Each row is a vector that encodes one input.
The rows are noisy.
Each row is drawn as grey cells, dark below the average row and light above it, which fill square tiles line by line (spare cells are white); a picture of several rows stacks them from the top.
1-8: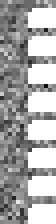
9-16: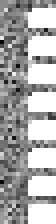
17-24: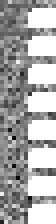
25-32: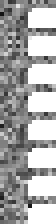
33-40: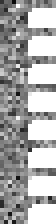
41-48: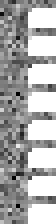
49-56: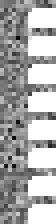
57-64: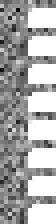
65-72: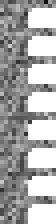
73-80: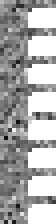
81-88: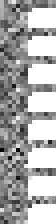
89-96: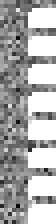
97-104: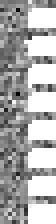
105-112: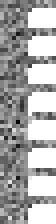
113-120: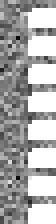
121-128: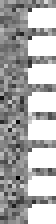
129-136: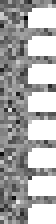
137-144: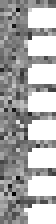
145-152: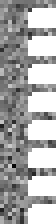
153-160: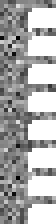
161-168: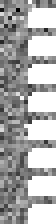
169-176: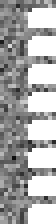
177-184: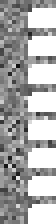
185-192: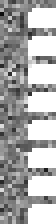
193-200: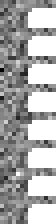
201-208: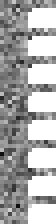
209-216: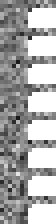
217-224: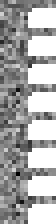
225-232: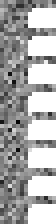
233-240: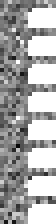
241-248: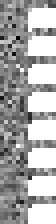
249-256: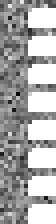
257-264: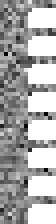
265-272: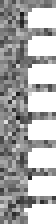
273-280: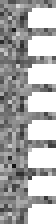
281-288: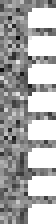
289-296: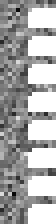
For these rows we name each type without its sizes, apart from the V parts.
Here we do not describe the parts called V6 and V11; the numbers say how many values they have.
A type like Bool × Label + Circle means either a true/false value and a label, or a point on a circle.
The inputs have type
Bool × V6 + Tree + V11.
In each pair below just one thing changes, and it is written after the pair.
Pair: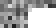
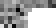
the value of V6
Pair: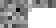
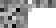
the value of V6
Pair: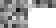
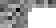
the value of V6
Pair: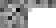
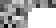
the true/false value
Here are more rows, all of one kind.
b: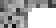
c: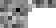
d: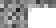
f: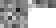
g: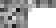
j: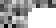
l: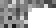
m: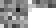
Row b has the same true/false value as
j and l.
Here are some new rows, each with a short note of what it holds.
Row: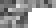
a node of a tree
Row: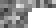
a node of a tree
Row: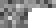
a node of a tree
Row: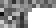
a node of a tree
